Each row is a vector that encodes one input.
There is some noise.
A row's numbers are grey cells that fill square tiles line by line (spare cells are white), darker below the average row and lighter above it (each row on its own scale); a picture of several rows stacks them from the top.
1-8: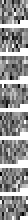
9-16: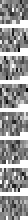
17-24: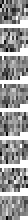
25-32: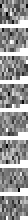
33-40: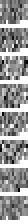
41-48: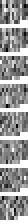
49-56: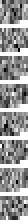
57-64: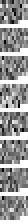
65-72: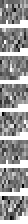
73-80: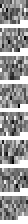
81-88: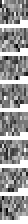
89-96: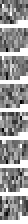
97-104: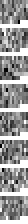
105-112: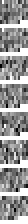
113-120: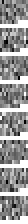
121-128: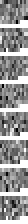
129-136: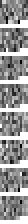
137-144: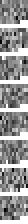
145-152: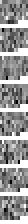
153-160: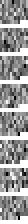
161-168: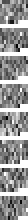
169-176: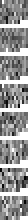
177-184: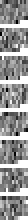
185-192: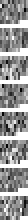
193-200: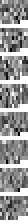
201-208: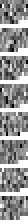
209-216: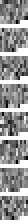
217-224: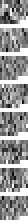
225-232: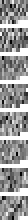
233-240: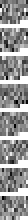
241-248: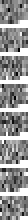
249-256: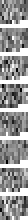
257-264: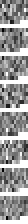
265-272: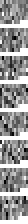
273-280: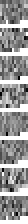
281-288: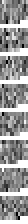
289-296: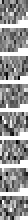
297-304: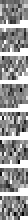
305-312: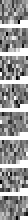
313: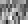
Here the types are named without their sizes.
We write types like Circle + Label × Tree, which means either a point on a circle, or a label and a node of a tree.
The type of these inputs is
List(Line).
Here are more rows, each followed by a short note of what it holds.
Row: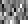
a list of two items
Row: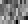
the empty list
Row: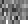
a list of one item
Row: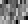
the empty list
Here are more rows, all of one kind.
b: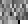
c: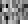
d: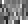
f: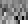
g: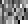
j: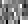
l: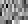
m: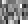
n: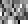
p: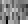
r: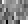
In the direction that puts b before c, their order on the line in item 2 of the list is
d, g, l, f, j, n, m, b, c, p, r.
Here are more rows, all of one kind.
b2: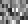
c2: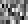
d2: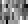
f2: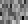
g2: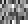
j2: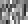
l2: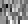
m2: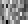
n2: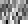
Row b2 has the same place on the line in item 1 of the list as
c2 and f2.
